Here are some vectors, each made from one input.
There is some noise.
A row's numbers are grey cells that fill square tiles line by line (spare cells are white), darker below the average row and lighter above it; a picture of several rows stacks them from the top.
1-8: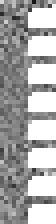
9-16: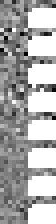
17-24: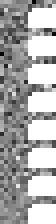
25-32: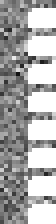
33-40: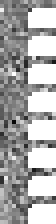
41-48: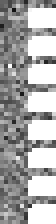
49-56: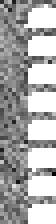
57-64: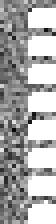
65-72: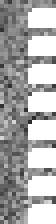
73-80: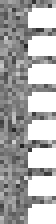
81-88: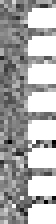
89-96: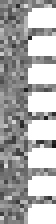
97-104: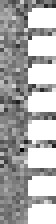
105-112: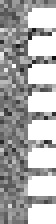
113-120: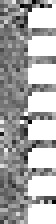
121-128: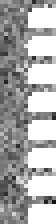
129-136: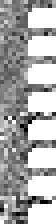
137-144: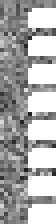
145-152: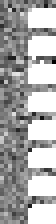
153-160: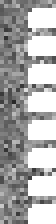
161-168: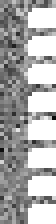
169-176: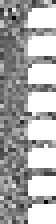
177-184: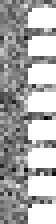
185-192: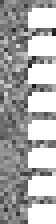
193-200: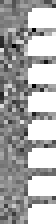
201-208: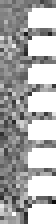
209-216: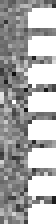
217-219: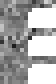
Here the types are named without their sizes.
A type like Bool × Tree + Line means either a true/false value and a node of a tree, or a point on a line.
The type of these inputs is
Bool × Line × (Tree + Unit).
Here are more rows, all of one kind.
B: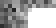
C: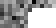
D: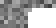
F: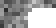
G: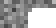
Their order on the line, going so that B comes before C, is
D, B, C, G, F.
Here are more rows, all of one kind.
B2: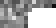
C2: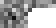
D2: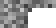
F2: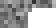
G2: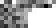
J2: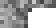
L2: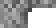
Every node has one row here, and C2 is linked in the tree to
D2 and L2.
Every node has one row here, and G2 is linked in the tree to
B2.
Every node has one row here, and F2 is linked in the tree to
J2.
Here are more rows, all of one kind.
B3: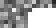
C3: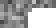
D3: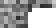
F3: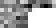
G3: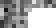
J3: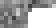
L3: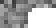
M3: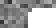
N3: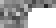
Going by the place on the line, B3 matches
C3, J3 and M3.
